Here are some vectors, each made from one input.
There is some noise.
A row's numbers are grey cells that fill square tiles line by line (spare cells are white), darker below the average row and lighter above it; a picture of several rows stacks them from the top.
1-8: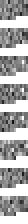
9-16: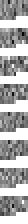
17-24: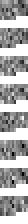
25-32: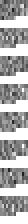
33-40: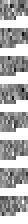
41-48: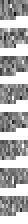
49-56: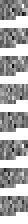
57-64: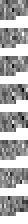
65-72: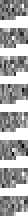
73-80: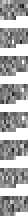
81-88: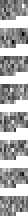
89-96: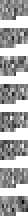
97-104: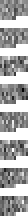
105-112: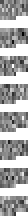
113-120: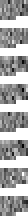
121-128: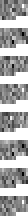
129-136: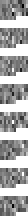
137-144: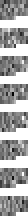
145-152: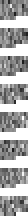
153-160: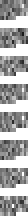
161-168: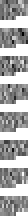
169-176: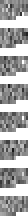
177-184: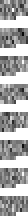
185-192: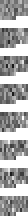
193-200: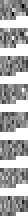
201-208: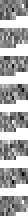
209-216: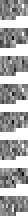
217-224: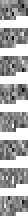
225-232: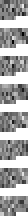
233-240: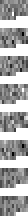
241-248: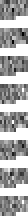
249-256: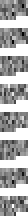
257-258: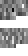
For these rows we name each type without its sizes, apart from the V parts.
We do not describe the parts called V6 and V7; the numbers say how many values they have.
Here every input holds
a true/false value, a value of V6 and a value of V7, together with either a fixed value, or a node of a tree.
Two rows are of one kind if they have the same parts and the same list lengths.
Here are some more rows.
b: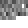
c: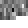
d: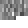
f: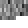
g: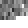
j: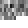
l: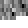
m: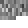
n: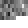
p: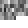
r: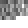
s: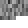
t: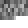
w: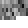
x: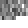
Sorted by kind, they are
b, l, x
c, d, f, g, j, m, n, p, r, s, t, w

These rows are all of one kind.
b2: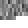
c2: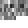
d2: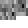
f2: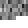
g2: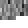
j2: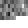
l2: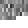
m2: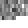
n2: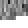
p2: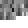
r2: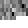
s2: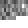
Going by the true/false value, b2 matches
d2, j2, m2 and s2.
